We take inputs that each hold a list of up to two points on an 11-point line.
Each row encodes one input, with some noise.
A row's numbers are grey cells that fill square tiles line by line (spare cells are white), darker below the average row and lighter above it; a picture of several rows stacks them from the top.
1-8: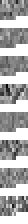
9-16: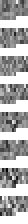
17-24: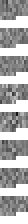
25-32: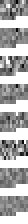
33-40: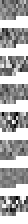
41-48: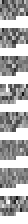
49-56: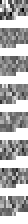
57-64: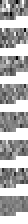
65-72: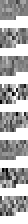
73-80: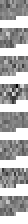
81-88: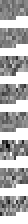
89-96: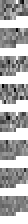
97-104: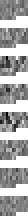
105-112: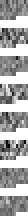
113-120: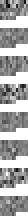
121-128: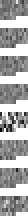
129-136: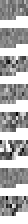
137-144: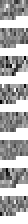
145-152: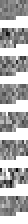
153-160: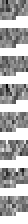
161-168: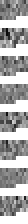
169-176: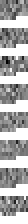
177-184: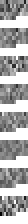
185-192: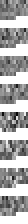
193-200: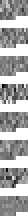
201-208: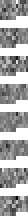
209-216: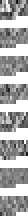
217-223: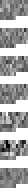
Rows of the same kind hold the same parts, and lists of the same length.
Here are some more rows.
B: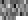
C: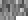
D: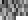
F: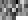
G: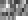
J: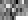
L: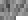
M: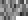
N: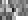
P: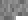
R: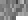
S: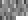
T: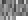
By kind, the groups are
B, D, M, N, P, S
C, F, J, L, R
G, T

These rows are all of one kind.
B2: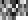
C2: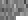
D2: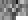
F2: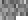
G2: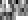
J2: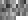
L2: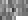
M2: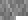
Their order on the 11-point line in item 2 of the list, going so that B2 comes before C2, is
F2, J2, M2, D2, B2, G2, L2, C2.
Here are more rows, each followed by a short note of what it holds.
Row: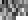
a list of one item
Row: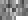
a list of two items
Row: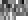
the empty list
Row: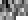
a list of one item
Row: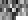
a list of one item
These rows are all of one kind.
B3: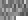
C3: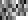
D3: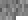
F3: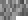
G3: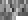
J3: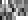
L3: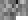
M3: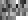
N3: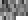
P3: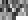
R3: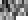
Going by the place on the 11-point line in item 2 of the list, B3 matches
D3, F3, L3 and P3.
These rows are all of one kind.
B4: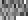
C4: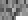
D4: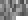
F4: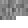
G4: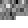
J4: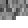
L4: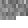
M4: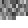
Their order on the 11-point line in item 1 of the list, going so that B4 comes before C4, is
M4, F4, L4, B4, J4, C4, G4, D4.
